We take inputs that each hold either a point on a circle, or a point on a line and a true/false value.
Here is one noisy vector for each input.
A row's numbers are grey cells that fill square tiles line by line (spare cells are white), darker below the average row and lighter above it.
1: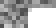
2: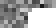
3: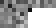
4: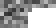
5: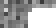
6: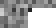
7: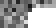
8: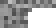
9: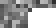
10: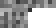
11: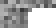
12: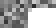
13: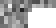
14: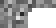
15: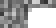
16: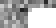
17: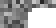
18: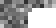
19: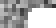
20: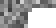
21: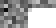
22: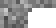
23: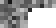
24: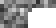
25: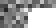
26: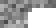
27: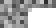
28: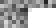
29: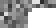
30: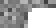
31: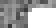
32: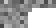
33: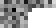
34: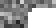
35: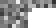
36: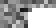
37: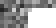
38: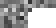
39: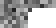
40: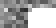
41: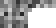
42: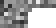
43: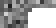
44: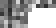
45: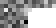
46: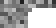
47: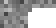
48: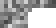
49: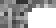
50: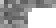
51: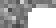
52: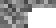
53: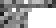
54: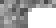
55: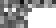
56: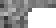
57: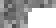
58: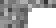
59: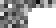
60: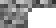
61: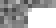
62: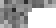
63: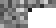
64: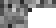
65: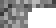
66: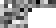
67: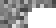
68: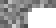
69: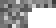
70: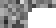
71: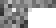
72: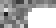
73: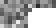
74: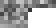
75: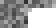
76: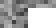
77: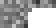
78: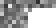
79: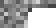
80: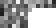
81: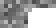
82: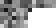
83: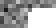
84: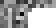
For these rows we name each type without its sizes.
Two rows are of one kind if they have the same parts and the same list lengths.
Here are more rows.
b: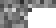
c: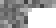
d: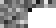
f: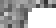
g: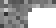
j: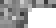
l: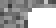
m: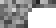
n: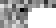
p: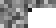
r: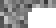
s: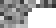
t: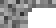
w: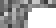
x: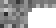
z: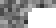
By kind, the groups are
b, f, g, j, n, r, s, t, w, x
c, d, l, m, p, z

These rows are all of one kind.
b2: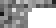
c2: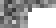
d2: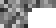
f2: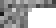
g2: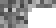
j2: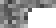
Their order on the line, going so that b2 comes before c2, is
g2, f2, b2, c2, j2, d2.
